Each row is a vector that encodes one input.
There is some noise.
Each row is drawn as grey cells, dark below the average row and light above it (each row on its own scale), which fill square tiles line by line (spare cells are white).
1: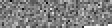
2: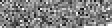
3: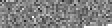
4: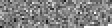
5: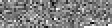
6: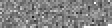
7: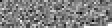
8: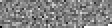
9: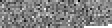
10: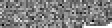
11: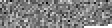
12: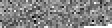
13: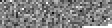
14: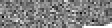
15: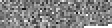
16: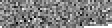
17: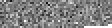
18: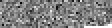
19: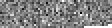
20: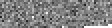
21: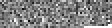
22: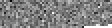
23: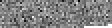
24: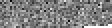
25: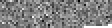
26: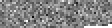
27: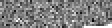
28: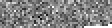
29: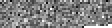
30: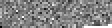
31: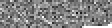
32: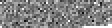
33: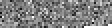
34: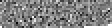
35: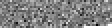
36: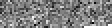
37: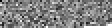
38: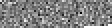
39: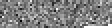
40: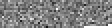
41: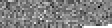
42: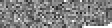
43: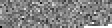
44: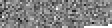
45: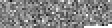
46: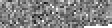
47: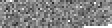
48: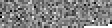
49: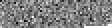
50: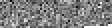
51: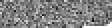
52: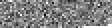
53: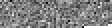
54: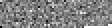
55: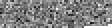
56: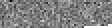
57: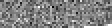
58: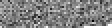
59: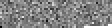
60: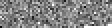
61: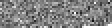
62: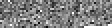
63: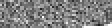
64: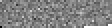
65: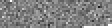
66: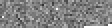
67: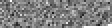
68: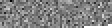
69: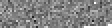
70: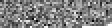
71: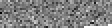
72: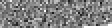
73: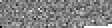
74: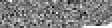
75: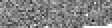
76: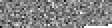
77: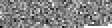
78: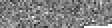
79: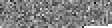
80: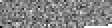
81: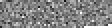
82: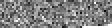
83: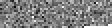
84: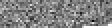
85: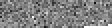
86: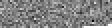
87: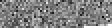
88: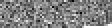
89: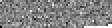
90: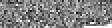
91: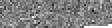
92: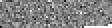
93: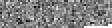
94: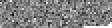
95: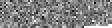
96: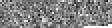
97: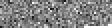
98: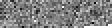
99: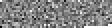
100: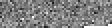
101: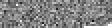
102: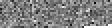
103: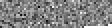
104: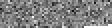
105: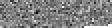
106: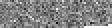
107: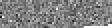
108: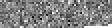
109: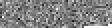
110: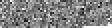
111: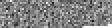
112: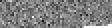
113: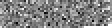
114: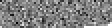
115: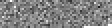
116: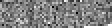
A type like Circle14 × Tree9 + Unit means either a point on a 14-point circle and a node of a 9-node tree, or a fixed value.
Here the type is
Bool × List2(Line5).
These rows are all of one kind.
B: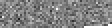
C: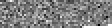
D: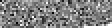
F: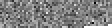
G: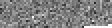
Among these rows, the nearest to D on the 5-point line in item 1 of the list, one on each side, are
F and G.
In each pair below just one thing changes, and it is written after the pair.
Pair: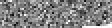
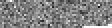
the place on the 5-point line in item 2 of the list
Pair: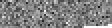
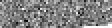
the place on the 5-point line in item 2 of the list
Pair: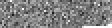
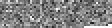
the true/false value
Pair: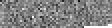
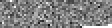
the place on the 5-point line in item 1 of the list
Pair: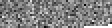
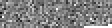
the place on the 5-point line in item 1 of the list
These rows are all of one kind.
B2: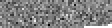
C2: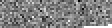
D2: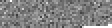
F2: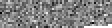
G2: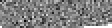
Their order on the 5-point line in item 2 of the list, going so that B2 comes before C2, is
B2, G2, F2, D2, C2.
